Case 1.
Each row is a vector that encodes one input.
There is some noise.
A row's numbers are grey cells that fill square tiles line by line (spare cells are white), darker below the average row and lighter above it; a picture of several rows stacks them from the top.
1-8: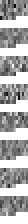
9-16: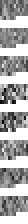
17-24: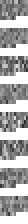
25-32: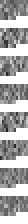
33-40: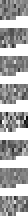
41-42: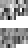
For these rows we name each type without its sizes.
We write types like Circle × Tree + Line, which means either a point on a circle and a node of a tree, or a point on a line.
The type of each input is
Bool × Bool × Bool.
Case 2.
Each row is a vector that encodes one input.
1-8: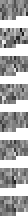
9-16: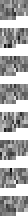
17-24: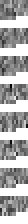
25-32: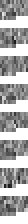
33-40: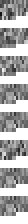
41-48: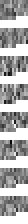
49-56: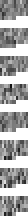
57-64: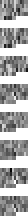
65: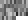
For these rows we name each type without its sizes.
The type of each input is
Line.
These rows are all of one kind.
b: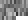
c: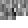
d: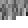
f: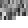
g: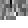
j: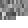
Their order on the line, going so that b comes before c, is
g, b, d, c, j, f.
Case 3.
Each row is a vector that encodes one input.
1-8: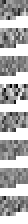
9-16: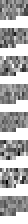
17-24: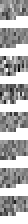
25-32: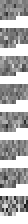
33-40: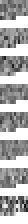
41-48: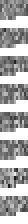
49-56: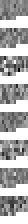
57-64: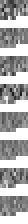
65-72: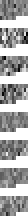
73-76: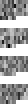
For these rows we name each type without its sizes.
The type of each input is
Bool × Bool × Bool.
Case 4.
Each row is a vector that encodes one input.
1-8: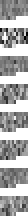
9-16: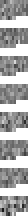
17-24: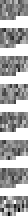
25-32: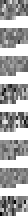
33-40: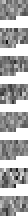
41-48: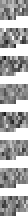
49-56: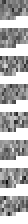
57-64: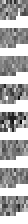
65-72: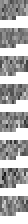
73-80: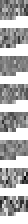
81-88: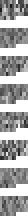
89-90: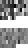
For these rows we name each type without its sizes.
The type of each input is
Bool × Bool × Bool.
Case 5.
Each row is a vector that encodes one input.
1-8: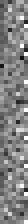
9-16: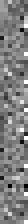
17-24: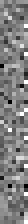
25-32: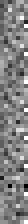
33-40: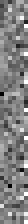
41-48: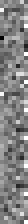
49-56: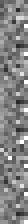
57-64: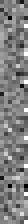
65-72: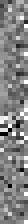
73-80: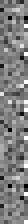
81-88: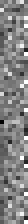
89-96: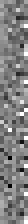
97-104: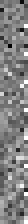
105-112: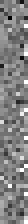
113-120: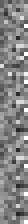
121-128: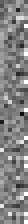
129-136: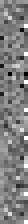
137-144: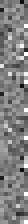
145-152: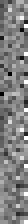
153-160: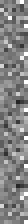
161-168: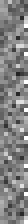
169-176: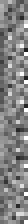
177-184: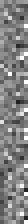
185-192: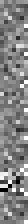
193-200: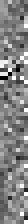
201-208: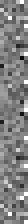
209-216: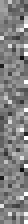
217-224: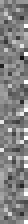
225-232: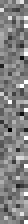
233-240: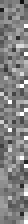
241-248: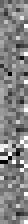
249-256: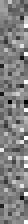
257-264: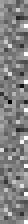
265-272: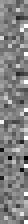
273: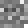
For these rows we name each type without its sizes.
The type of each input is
Bool × Bool × Bool × Bool + Unit.
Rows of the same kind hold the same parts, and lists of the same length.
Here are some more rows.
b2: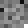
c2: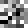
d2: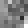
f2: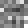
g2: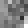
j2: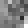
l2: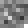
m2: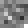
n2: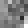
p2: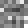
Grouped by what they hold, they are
b2, d2, f2, g2, j2, l2, m2, n2, p2
c2

